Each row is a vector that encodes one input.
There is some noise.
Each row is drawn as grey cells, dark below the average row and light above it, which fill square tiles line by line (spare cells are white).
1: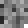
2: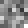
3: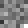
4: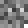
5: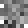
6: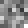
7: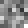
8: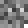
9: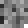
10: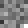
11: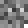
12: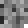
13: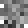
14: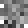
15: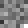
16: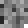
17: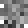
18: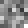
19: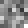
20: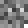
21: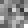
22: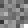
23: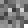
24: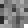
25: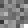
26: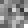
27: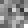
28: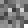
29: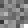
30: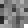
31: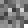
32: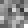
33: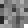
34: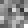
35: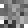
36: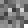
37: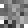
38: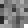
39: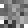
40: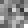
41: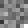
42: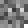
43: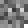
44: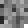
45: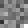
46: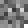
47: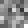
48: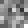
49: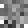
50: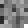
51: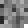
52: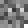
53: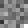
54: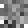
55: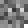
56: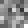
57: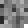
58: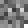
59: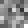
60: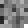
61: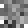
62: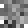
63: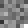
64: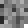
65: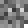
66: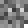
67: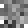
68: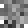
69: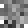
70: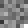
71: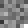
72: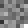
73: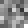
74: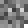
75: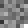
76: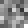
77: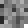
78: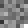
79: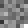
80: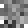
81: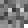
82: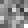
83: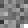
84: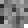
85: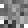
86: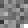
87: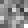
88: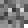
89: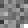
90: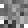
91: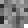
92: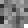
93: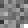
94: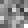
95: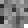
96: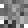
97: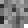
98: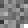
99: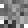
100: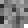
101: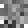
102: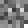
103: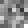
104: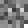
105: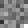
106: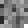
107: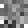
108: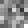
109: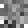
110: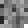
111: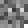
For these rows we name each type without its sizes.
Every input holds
a point on a line.
